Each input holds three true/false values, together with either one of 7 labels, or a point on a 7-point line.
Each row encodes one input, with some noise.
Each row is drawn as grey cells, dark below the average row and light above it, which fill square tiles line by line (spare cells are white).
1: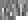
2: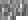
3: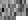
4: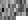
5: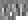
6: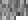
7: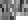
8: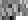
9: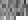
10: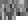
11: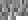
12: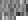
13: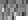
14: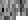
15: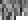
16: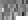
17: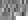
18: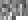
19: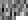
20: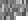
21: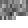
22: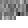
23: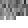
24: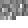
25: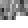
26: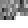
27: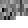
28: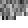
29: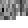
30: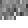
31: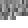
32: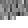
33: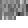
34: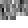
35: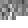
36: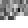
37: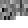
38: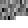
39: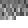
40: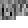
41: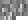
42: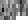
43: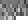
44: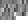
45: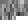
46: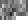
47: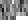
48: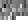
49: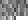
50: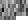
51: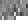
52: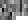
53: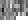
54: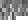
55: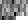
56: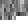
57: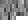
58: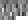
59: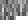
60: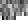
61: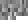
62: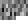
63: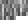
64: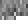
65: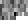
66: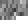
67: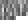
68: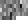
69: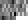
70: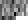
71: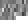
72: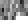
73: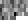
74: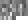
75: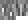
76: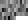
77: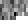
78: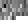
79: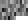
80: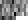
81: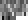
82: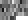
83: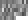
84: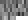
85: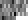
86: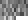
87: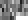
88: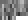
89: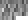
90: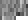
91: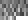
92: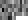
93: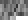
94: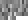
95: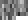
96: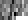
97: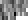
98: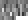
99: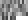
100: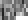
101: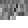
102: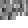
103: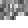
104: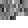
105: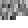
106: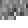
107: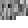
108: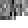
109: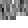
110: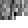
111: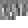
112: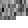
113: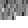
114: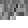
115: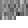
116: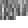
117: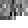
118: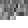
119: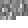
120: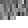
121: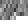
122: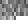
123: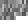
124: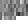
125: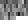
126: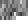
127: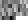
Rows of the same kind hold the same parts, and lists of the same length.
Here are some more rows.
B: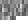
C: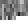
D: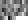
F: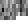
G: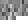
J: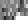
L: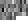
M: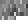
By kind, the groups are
B, C, G, M
D, F, J, L

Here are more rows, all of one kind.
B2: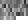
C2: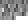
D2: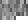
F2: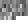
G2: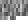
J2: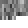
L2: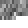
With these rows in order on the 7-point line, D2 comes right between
C2 and L2.
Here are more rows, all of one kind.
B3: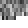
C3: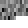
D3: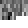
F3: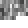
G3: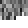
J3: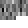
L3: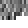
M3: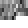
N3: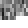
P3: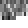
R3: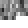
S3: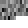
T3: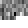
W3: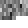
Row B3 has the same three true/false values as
F3, N3 and R3.
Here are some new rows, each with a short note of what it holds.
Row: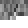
a point on a 7-point line and three true/false values
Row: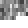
one of 7 labels and three true/false values
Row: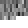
a point on a 7-point line and three true/false values
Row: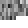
one of 7 labels and three true/false values
